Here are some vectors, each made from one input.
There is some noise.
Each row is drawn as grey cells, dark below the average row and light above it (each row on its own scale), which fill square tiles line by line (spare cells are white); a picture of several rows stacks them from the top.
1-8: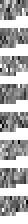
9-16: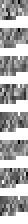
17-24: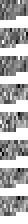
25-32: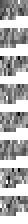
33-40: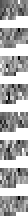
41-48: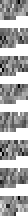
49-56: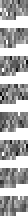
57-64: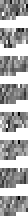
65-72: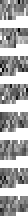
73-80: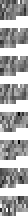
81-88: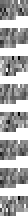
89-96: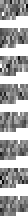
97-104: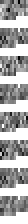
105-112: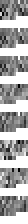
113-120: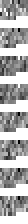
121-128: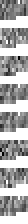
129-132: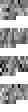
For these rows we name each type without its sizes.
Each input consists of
a list of points on a line.
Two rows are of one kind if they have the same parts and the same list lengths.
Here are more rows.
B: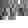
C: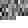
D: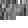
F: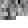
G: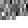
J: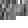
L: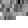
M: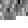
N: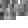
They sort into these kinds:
B, C, D, J, N
F, L, M
G

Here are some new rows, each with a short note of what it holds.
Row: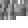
a list of one item
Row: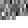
the empty list
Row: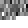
the empty list
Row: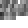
a list of one item
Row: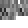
a list of one item
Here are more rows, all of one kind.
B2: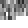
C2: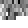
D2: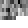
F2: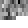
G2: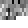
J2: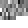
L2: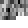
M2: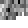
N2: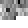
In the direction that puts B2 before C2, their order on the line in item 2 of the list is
M2, L2, N2, D2, F2, J2, G2, B2, C2.
